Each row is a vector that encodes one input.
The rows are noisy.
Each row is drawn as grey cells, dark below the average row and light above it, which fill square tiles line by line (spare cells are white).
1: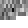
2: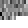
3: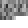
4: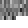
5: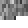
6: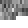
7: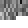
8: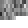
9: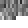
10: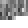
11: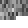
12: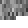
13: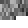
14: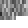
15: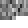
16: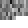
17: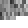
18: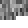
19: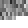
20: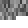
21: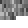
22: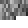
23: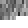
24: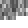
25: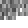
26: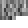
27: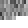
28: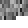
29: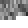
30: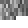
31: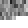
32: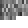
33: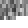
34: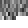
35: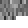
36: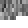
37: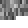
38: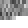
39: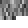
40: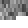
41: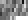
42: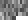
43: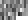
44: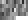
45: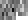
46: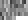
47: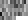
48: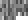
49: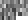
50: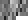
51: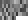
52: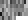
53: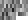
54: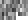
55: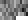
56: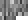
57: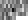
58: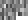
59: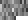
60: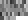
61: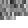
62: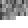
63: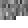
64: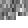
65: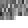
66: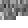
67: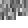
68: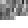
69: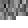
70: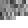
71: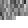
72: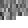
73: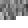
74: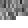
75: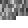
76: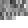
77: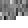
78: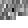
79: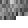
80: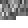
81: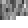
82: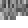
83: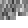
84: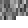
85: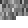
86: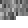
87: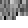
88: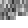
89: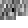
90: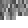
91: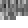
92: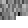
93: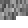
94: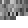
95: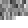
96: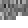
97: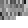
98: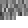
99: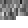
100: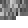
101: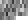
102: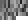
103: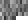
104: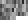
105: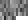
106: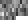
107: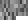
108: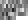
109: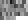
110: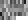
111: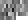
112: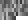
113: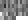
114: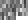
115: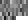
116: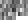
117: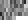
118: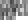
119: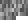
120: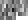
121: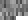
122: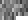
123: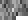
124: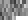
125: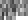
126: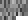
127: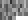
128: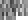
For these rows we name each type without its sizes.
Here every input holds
a node of a tree, together with either a label, or a node of a tree.
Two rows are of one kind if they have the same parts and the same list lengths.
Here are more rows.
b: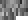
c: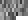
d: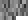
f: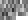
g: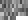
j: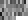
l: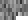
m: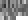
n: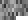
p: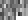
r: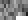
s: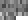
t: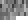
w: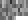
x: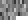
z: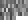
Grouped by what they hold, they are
b, c, d, g, l, m, n, r, s
f, j, p, t, w, x, z

